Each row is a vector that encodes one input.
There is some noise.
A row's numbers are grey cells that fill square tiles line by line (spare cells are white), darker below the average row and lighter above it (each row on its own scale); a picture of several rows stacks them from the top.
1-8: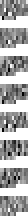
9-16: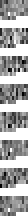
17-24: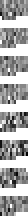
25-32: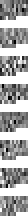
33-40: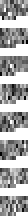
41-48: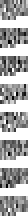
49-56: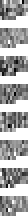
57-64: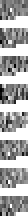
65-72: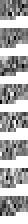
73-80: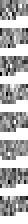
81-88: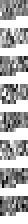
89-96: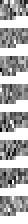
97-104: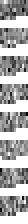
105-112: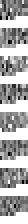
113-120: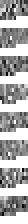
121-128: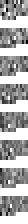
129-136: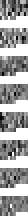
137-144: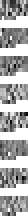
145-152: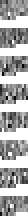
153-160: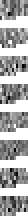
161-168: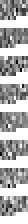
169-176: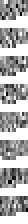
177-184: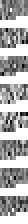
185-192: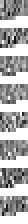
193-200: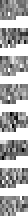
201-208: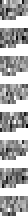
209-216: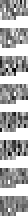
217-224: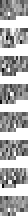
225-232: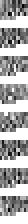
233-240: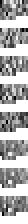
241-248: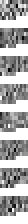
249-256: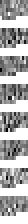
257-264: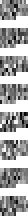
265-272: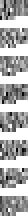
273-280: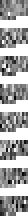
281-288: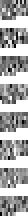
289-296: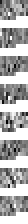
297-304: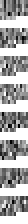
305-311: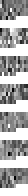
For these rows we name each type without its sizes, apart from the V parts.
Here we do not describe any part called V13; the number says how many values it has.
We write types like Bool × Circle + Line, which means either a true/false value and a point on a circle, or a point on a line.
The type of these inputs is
Bool × Bool × Bool × Bool × Bool + (Circle + Unit) × V13.
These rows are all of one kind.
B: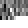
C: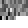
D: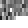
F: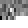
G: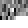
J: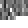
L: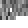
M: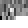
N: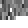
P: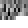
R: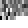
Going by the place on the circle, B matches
C, F, M and R.
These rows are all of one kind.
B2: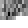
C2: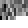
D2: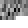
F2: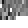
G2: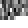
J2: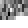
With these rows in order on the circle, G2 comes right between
B2 and F2.
